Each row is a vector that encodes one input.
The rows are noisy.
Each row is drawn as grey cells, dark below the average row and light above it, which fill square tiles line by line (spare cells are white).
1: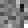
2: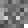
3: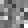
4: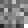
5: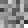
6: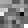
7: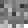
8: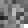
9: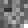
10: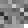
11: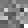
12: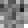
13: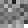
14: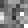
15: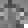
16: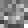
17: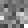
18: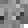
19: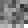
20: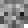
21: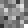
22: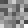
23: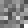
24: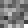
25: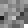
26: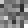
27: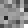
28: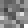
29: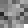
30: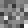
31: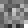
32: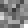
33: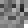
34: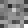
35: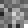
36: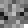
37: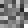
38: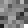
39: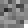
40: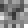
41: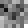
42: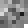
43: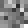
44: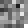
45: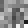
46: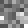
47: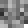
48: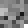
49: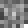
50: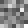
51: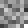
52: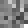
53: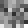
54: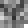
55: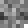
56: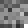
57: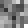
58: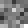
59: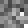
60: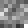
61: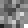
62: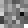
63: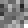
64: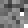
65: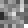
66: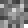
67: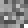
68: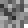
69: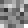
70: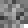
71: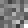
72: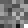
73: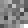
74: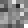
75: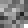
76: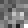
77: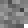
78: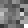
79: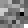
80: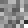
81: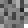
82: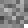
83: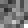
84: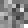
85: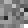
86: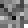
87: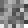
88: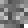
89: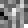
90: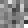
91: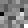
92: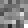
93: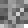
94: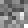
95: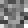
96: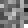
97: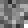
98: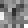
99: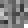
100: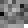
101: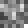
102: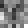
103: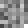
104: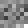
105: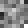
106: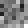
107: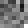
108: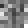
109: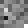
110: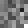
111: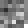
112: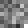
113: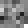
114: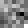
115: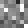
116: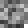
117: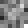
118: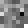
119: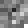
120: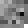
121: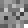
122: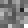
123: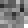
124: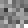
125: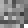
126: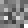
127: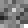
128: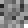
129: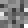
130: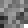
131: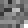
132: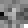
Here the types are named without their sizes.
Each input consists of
a point on a circle, a point on a line and three true/false values.
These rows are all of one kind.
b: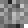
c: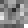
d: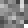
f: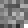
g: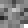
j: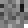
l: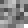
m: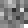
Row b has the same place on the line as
f and j.
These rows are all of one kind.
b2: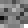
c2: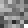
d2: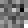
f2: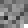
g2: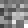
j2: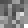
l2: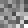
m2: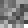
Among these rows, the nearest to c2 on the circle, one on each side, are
d2 and f2.
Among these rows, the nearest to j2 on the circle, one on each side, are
b2 and m2.
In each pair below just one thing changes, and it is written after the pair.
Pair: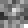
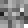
the place on the line
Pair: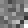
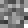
the place on the line
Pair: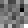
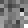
one of the three true/false values
